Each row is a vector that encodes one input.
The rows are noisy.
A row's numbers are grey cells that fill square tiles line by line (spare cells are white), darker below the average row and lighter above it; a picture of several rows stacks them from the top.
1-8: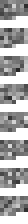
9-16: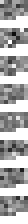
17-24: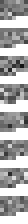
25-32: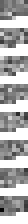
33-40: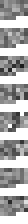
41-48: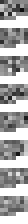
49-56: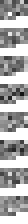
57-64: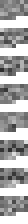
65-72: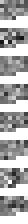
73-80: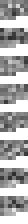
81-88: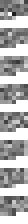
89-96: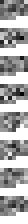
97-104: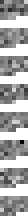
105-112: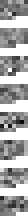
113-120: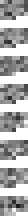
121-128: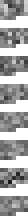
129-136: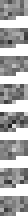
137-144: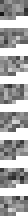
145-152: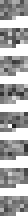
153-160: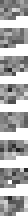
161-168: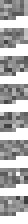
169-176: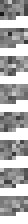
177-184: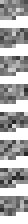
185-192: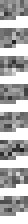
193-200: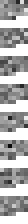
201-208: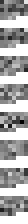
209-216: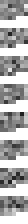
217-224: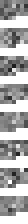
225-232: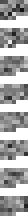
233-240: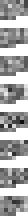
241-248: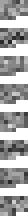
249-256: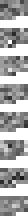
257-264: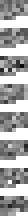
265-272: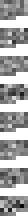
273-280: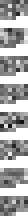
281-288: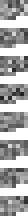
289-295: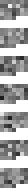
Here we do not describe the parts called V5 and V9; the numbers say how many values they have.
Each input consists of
either a point on an 8-point line, or four true/false values, a value of V5 and a value of V9.
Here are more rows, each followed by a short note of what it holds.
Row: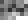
a point on an 8-point line
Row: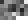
a point on an 8-point line
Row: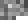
four true/false values, a value of V5 and a value of V9
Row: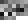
a point on an 8-point line
